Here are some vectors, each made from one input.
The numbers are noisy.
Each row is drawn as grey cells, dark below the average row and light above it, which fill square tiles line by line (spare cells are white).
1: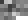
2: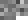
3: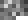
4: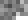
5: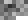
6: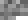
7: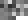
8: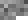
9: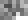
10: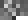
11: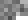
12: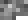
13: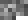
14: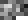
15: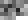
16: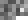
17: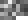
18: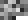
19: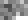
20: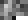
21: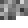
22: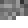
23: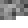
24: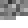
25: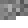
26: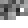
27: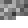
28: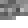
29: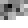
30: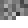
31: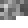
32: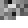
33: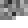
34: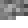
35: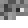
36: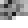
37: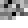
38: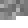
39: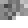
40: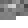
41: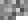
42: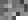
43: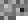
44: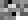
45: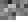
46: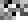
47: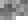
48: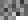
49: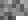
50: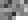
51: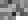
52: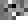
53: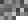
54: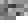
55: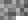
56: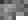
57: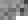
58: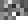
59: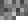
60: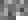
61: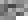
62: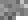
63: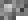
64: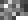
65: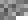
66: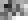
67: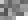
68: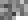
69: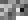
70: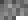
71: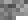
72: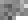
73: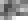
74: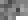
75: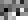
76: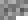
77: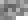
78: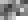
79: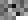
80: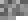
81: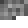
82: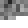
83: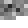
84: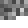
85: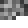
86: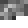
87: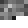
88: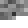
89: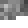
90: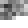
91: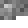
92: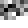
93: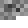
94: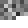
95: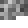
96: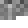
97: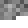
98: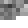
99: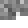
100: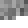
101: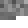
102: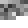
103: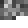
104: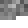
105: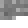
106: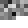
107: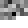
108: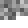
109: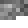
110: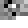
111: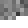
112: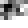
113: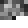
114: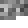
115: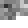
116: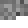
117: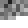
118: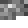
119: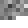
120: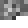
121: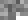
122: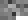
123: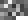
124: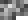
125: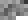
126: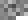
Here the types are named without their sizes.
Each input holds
a point on a line, together with either a label, or a point on a line.
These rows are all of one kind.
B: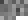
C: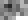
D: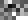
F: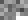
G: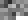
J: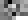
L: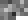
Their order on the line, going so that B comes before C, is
B, J, G, L, D, F, C.
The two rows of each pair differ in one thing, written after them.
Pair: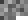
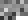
the label
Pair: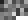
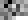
the label
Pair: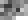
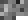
the label
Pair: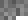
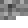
the place on the line
